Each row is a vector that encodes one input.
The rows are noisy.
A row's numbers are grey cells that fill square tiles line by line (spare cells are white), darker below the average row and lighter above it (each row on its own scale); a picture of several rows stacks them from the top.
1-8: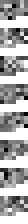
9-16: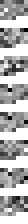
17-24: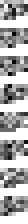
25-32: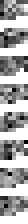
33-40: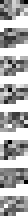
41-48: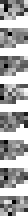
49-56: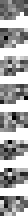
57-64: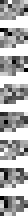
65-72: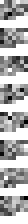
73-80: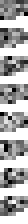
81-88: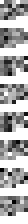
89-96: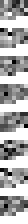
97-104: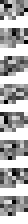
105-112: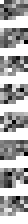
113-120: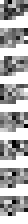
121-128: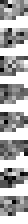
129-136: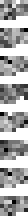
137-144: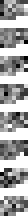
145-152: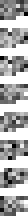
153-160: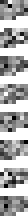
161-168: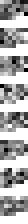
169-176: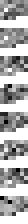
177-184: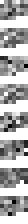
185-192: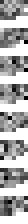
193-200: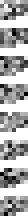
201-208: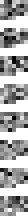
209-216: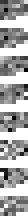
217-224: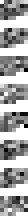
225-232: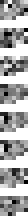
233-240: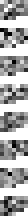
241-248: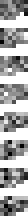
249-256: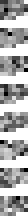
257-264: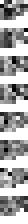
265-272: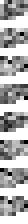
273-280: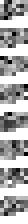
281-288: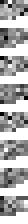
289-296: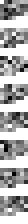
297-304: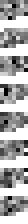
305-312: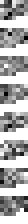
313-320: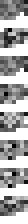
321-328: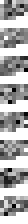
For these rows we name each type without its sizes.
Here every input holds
either a point on a line and a true/false value, or a node of a tree.
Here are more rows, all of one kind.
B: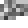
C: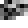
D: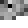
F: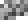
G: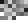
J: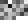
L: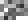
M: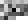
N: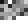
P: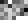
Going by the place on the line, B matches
J, M, N and P.
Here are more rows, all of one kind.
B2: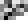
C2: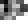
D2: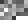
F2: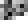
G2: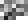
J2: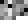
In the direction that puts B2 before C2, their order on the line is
D2, G2, J2, B2, F2, C2.
